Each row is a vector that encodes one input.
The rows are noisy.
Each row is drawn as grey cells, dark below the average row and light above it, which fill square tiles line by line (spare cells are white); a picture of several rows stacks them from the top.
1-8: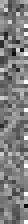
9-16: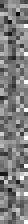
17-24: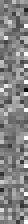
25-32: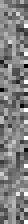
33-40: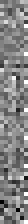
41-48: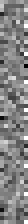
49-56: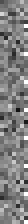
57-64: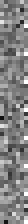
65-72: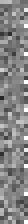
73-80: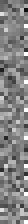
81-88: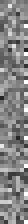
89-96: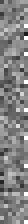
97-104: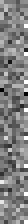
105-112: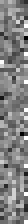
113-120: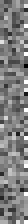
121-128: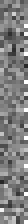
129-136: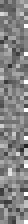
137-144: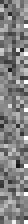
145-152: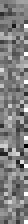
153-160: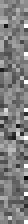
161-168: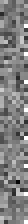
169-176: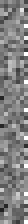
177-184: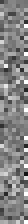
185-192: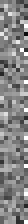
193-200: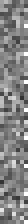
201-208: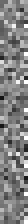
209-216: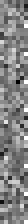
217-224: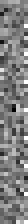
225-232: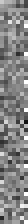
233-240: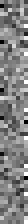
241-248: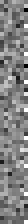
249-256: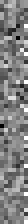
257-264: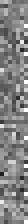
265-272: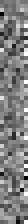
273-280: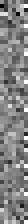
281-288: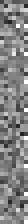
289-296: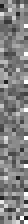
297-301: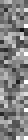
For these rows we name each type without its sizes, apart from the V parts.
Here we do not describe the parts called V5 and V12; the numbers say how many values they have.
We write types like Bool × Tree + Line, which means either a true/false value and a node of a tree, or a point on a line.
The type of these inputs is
(Bool × Circle + V12) × (Line + V5).
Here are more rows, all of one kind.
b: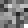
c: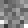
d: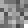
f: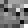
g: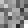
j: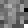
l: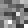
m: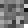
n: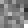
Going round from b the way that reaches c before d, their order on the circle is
b, c, g, d, l, m, j, f, n.
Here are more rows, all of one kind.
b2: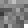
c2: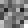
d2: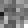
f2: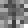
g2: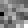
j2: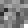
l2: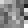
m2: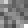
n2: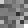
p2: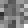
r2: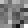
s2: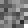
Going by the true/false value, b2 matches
j2, r2 and s2.
